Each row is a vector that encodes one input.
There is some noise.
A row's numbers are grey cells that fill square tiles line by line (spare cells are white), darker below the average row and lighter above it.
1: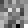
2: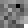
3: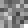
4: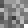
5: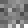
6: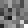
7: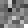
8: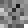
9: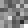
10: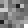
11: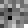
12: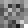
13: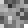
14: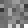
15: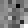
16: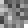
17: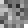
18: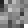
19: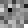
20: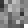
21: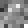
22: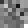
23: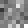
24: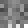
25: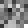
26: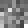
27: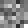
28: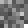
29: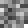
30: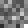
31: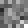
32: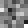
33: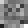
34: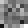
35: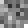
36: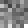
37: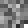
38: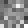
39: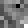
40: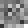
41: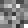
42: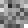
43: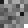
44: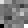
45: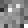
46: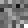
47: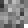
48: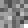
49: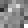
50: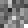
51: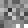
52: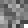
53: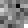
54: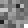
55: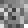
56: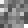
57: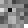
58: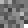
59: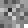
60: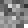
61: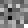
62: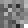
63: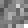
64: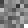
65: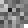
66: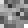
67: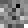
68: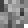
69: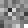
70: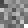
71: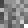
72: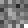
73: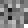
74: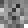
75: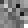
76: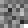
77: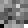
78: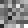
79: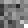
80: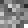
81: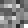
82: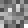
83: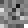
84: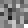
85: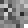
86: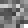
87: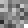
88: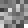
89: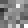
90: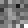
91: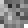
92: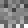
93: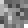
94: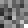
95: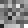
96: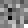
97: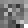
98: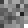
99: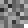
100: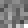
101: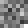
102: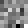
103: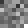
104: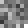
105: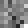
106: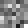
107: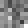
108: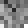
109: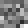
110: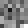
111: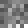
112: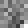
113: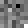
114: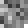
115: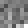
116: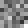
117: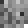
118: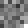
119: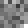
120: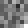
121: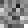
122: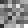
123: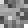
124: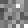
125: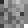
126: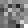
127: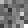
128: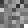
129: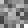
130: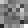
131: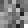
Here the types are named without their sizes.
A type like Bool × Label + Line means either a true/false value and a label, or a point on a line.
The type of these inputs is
(Bool × Bool × Bool + Label) × Label.
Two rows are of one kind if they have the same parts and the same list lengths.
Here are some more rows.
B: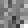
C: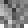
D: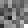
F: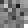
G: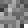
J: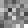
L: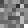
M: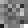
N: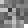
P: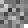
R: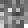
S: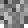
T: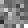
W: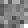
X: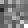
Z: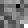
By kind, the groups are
B, C, F, G, L, R, S, T, W, X, Z
D, J, M, N, P

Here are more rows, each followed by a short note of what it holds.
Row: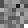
a label and three true/false values
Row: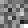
two labels
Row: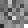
two labels
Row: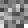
a label and three true/false values
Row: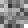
a label and three true/false values
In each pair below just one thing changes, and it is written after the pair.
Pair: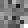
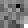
the label
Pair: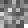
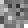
the label
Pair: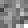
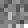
one of the three true/false values
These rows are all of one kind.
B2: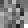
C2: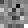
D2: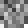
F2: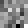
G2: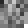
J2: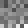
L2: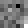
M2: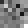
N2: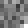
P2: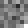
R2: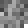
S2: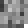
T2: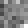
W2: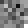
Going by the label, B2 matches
F2, G2, R2 and S2.
